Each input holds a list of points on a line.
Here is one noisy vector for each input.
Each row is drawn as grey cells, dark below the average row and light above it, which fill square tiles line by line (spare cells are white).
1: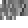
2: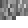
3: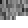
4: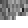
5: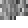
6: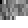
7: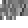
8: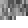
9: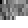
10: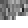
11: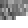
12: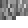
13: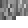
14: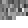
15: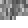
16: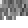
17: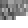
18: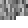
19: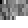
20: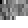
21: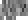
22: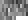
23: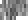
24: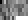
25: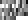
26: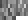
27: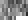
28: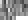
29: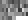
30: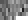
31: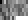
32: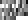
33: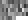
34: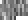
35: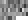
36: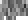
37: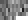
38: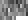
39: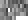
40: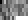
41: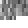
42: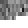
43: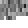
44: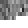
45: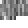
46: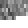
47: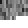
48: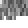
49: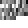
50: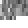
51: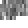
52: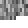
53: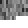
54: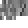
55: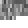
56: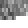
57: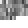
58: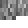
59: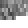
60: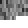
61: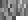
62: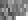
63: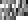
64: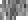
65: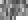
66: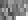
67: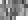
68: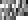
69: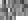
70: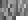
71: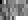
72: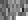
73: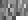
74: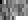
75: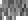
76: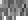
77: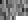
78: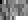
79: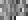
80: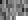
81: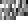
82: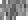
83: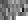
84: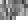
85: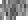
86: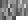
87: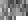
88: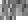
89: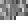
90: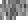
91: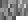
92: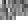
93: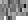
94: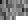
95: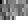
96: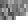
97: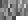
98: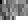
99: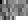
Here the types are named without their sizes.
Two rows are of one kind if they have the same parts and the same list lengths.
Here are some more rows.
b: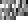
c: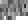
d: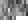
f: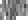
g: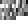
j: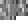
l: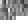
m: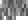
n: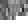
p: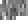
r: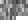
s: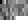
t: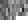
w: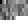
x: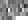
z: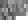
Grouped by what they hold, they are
b, g
c, d, f, j, l, m, p, r, x
n, s, t, w, z

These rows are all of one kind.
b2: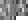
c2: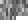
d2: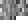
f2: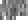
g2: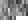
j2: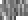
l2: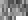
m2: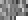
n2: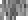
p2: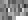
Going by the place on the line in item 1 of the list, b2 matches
d2, j2 and m2.
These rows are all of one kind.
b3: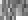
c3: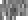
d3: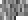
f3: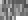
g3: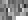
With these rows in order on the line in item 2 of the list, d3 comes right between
b3 and c3.
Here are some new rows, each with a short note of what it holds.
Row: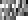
the empty list
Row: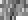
a list of two items
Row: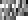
the empty list
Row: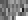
a list of one item
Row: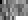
a list of one item
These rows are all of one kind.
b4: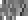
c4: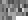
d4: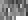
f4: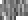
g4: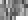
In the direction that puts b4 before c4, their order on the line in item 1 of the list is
f4, g4, b4, d4, c4.
